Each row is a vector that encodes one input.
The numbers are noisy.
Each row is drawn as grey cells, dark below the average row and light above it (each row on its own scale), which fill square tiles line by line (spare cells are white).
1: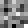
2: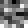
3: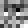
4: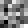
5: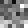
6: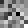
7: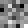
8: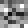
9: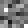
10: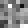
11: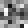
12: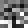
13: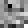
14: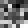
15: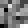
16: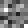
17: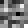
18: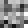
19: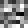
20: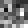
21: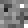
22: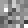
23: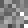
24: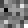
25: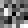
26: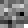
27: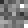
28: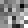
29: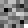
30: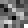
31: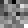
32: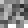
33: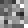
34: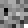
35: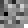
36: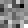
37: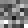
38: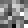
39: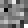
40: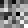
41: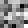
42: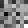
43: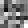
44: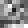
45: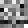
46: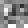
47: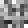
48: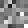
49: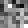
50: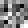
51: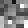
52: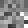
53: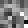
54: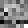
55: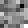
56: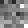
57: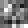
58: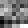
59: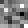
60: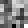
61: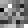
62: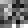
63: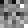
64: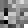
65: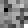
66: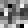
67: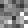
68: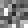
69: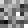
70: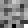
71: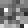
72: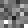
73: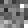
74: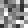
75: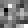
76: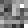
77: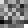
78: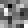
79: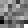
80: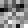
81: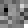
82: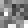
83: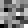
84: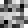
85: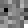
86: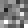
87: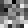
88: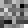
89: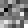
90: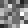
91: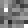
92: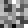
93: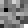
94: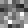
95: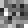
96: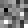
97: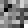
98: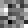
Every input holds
a point on a 6-point line, together with either a point on a 6-point line, or three true/false values.
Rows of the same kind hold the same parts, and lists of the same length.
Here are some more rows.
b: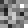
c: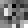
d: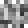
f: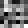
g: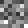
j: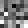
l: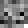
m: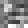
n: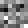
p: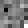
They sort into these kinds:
b, g, j, n, p
c, d, f, l, m

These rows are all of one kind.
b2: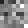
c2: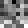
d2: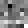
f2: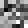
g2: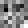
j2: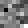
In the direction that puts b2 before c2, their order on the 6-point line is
b2, c2, d2, f2, j2, g2.
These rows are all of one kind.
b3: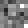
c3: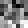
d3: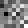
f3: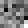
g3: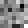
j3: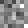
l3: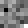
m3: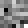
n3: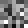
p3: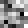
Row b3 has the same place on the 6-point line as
j3 and p3.
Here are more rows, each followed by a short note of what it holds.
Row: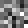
a point on a 6-point line and three true/false values
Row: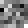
a point on each of two 6-point lines
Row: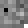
a point on a 6-point line and three true/false values
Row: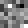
a point on a 6-point line and three true/false values
